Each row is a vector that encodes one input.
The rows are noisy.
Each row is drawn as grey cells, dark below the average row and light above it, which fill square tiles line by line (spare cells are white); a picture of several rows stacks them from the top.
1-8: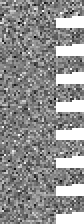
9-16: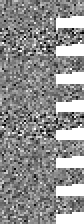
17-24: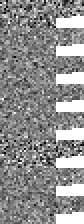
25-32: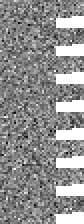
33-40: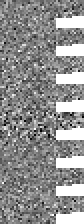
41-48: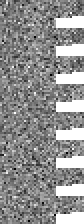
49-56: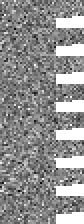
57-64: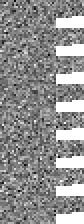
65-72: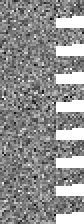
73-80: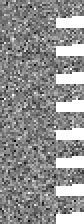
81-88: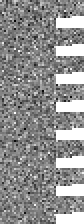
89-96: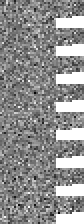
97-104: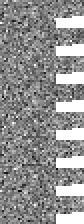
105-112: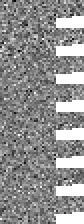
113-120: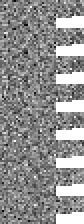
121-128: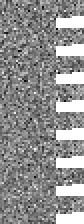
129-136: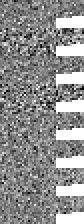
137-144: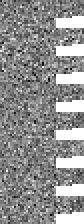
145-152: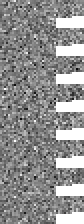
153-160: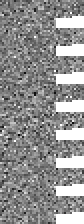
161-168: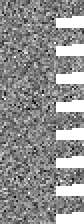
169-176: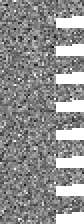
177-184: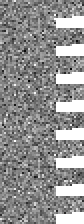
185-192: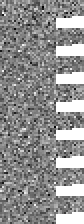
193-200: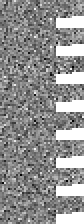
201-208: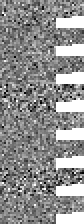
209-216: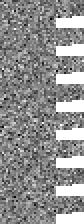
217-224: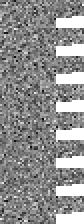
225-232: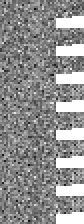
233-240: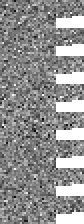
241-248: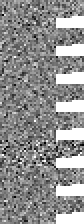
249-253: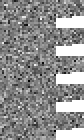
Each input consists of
a true/false value, together with a list of up to three points on a 7-point line.
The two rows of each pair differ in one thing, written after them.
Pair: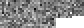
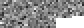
the true/false value
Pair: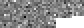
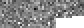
the true/false value
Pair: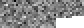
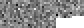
the true/false value
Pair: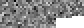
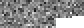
the place on the 7-point line in item 1 of the list
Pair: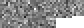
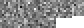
the place on the 7-point line in item 1 of the list
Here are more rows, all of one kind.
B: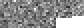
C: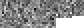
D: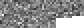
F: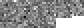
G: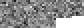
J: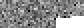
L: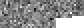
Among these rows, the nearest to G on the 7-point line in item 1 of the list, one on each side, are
B and J.
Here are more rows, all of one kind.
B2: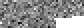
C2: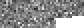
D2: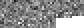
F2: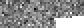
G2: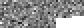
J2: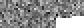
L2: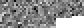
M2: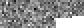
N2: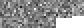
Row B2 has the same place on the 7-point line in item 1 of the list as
G2 and M2.
